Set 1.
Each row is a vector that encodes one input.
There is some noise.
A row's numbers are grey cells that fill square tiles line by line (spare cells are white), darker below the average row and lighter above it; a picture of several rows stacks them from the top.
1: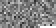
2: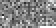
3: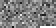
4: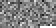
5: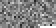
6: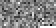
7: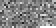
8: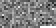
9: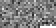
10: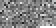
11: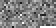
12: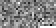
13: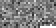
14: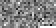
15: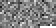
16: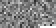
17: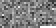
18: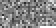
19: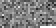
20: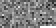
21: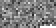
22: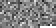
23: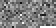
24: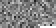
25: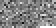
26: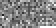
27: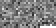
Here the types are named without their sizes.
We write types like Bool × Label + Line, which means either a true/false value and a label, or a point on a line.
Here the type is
Bool × Bool × Bool.
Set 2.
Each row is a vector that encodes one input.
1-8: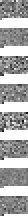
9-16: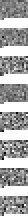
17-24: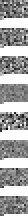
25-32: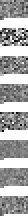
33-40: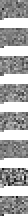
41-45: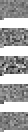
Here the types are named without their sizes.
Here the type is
Line.
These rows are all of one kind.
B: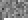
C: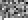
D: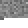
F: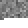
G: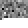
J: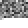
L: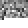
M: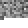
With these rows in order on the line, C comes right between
B and F.
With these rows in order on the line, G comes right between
B and D.
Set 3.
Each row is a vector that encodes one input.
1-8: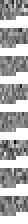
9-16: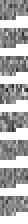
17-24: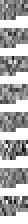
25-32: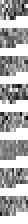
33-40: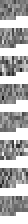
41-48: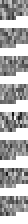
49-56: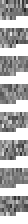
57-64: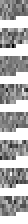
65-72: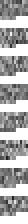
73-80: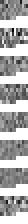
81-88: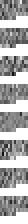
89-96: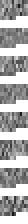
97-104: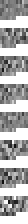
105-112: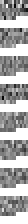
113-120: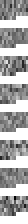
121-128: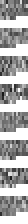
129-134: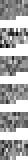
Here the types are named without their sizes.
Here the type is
Bool × Bool × Bool + Unit.
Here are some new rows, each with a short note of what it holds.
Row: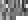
three true/false values
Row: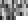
a fixed value
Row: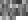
three true/false values
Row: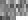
three true/false values
